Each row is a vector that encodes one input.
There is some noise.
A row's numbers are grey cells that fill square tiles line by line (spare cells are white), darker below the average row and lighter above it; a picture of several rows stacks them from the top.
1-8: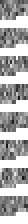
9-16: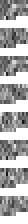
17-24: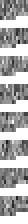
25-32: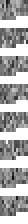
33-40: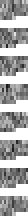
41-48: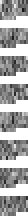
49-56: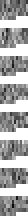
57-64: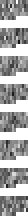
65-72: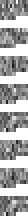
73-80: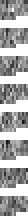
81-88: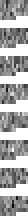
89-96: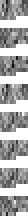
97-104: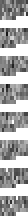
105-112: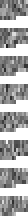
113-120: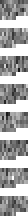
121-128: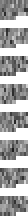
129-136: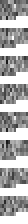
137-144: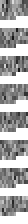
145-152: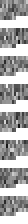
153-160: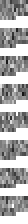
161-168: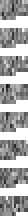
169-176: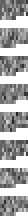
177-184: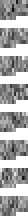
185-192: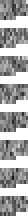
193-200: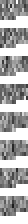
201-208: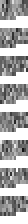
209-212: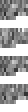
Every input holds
either a point on a 10-point line and three true/false values, or a point on a 19-point line.
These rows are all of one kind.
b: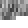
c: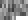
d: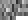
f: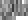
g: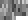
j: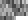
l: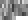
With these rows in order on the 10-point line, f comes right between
b and d.
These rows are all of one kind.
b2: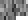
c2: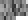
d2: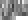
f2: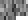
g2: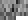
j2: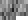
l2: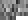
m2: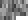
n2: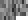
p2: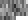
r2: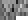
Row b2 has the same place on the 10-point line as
c2, f2, m2 and n2.
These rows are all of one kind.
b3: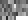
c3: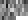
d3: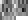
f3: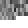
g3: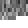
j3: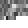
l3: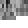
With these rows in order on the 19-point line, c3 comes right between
j3 and l3.
